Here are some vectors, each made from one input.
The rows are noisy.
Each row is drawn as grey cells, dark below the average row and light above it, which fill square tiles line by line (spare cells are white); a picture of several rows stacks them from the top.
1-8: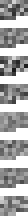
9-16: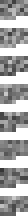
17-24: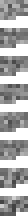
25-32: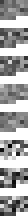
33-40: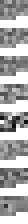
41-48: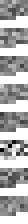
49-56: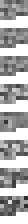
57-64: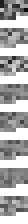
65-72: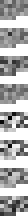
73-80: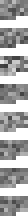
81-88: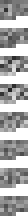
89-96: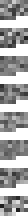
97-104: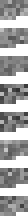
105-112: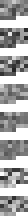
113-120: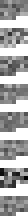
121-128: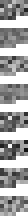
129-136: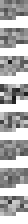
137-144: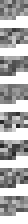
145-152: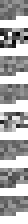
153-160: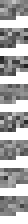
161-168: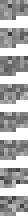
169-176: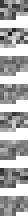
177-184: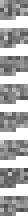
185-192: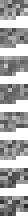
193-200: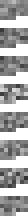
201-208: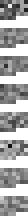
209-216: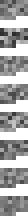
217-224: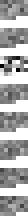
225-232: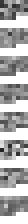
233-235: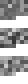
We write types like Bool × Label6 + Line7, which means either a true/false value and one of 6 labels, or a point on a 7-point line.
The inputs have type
Bool × Bool × Bool × Bool.
